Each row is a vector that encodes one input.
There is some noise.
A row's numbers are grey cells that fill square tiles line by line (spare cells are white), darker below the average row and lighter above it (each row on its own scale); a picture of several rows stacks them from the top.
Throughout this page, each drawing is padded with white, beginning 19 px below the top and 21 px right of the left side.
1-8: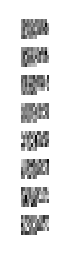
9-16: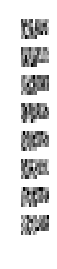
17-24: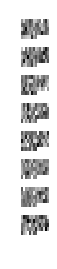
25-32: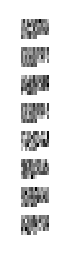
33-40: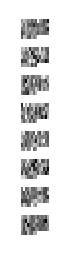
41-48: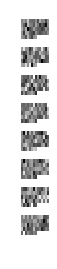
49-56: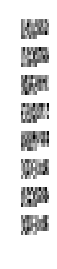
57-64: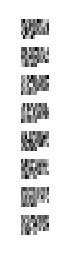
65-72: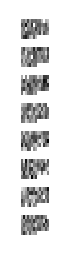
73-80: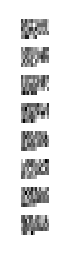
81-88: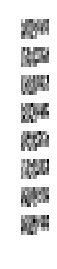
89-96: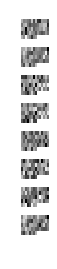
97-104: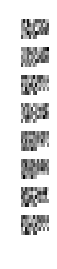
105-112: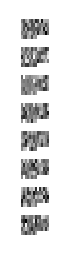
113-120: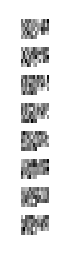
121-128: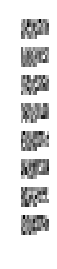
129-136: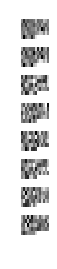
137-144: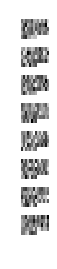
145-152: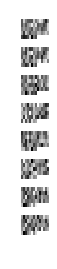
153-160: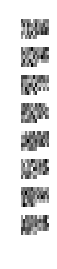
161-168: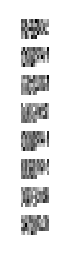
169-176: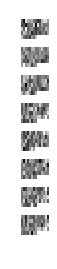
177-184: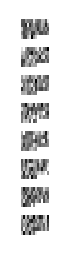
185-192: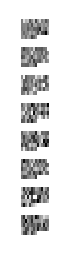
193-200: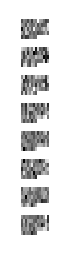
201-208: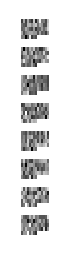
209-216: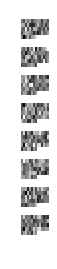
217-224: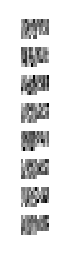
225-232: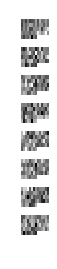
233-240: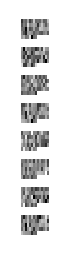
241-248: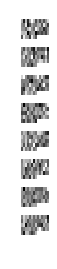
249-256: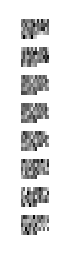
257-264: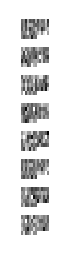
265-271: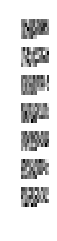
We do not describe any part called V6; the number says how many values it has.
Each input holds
one of 8 labels, together with either a point on a 7-point line, or a value of V6.
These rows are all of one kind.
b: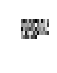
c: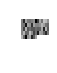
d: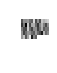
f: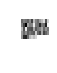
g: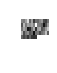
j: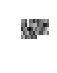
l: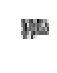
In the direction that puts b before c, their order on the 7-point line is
g, b, j, d, c, f, l.
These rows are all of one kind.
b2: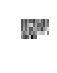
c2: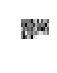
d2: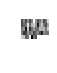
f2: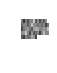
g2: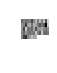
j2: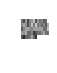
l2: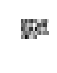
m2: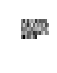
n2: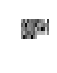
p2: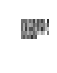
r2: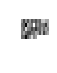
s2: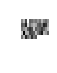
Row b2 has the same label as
c2, n2 and p2.
